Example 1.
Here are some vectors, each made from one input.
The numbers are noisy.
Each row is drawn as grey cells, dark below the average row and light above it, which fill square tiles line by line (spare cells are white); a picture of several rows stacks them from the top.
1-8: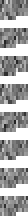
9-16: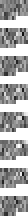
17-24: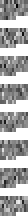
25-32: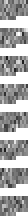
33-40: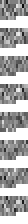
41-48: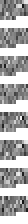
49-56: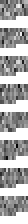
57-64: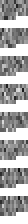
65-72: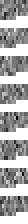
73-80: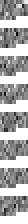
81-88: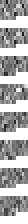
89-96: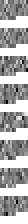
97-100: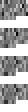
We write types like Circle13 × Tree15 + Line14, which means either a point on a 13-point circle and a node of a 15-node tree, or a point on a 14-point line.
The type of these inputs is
Line7 + Line12.
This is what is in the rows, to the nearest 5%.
About 30% of them hold a point on a 7-point line. The rest hold a point on a 12-point line.
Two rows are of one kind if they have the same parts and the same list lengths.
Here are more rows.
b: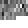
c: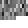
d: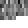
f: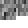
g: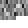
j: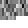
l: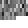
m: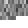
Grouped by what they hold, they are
b, c, g, j, l
d, f, m

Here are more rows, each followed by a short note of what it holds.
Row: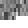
a point on a 12-point line
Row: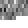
a point on a 12-point line
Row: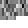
a point on a 7-point line
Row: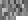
a point on a 12-point line
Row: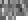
a point on a 12-point line
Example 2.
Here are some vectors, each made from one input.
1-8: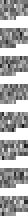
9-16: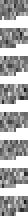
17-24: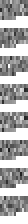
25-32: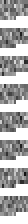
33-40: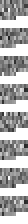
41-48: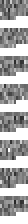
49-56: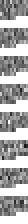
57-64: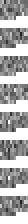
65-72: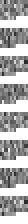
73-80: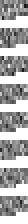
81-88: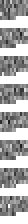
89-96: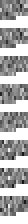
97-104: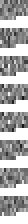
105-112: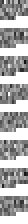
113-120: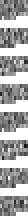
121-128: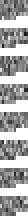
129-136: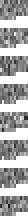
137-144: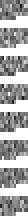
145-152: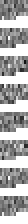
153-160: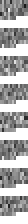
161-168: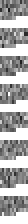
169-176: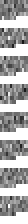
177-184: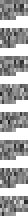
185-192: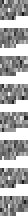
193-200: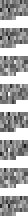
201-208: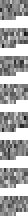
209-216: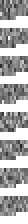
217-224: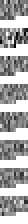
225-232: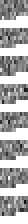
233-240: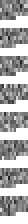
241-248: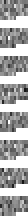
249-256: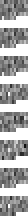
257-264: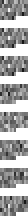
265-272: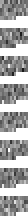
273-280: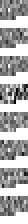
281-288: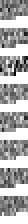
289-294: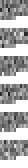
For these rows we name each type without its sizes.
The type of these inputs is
Bool × Circle + Unit.
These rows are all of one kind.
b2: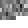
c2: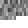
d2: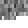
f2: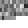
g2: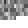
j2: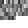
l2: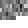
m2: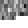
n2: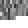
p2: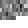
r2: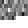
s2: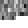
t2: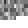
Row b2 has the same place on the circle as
j2, l2 and p2.
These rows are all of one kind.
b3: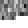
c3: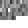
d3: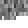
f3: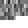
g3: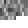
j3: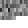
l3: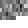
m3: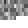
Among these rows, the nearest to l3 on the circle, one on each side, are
c3 and f3.
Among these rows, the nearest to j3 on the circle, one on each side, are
d3 and g3.
